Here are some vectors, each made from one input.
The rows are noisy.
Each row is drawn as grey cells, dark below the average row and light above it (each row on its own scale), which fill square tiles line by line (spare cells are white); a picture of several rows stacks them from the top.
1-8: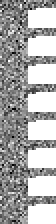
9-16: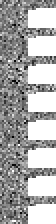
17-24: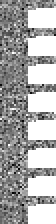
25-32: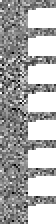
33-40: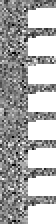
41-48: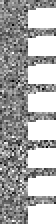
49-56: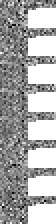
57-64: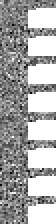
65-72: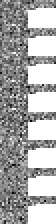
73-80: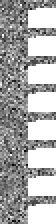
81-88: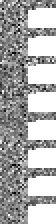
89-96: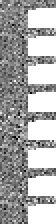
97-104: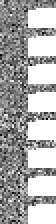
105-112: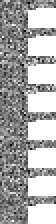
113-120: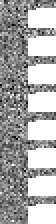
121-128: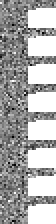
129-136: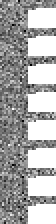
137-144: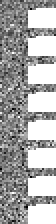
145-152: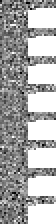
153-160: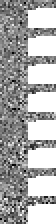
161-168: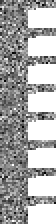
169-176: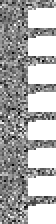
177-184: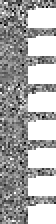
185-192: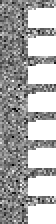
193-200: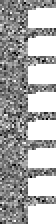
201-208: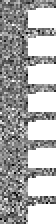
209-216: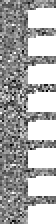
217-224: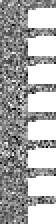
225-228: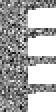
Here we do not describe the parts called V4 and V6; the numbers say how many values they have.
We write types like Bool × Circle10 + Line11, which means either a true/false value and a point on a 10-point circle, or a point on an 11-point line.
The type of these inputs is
Bool × V4 × V6 + List2(Line7).
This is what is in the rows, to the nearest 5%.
About 40% of them hold a true/false value, a value of V4 and a value of V6. The rest are lists of up to two points on a 7-point line: about 5% of all rows are empty, 30% hold one and 25% two.
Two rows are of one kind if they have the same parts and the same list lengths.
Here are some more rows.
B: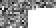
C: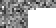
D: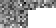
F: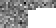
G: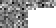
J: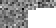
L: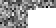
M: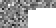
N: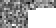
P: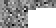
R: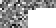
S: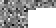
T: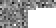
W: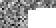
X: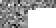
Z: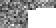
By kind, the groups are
B, D, G, J, T
C, F, N, Z
L
M, P, R, S, W, X

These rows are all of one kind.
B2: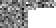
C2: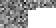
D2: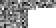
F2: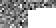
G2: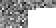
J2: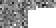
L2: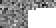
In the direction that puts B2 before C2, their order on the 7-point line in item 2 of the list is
B2, C2, D2, J2, G2, F2, L2.
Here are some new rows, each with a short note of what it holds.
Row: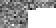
a list of one item
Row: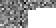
a list of two items
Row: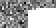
a list of one item
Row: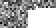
the empty list
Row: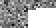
a true/false value, a value of V4 and a value of V6
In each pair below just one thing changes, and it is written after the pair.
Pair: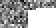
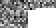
the place on the 7-point line in item 2 of the list
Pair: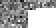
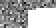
the place on the 7-point line in item 1 of the list
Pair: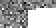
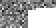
the place on the 7-point line in item 2 of the list
